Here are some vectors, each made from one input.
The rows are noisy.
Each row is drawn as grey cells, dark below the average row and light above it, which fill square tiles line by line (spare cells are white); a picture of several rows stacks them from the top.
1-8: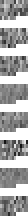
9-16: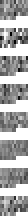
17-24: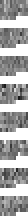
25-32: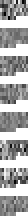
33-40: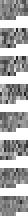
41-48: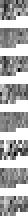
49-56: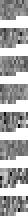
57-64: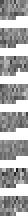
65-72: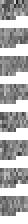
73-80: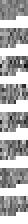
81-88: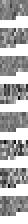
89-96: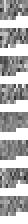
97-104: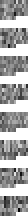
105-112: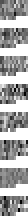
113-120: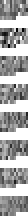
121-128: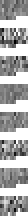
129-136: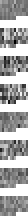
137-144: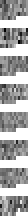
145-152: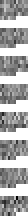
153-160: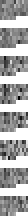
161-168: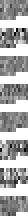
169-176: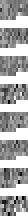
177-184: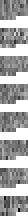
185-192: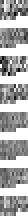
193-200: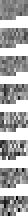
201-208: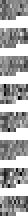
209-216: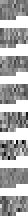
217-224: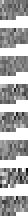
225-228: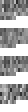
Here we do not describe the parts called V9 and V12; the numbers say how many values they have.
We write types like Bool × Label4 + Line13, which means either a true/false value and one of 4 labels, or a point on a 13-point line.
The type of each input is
Bool × Line10 + (Line6 + V12) × V9.
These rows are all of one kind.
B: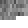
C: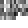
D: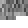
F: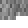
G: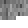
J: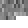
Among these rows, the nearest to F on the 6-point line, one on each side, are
B and G.
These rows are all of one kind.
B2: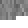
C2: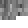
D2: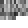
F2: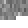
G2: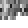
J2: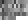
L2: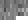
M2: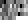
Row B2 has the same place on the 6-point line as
C2 and M2.
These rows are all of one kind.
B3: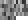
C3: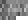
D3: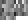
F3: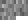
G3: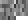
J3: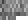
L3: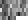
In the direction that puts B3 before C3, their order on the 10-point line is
B3, F3, L3, C3, G3, J3, D3.
